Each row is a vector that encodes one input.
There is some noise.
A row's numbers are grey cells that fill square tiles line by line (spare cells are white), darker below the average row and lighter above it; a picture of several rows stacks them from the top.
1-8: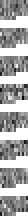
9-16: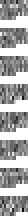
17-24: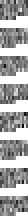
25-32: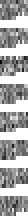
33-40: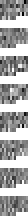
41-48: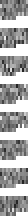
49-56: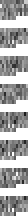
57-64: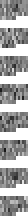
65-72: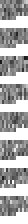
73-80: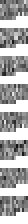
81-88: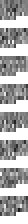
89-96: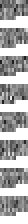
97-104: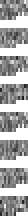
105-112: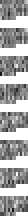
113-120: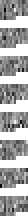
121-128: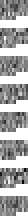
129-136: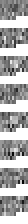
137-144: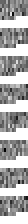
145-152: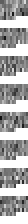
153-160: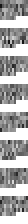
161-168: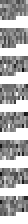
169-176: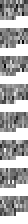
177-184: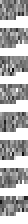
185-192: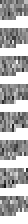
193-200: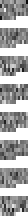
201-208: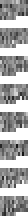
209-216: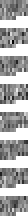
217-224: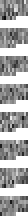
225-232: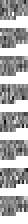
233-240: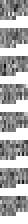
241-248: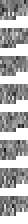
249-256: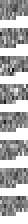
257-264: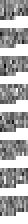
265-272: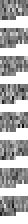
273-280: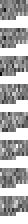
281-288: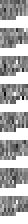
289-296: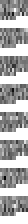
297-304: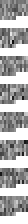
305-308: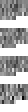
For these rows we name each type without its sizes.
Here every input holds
a point on a line and a true/false value, together with either a fixed value, or a node of a tree.
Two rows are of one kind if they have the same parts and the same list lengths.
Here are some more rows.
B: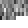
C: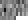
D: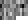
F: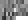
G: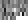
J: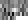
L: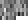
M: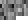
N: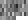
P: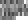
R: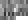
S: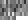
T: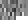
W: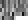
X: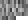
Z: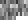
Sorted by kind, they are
B, D, F, G, J, L, M, R, W, X
C, N, P, S, T, Z

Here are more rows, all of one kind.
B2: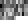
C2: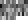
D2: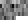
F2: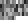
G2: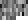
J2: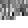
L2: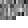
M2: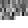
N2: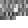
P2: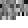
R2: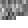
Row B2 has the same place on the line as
L2 and P2.
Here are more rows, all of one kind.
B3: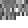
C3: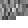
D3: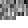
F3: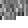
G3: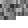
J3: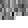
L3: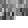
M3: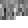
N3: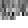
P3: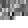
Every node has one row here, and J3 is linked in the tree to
P3.
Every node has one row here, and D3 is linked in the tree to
C3 and F3.
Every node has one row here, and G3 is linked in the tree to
F3.
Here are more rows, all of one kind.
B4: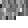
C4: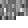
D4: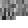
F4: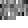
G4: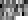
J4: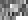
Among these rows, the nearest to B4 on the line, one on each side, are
C4 and D4.
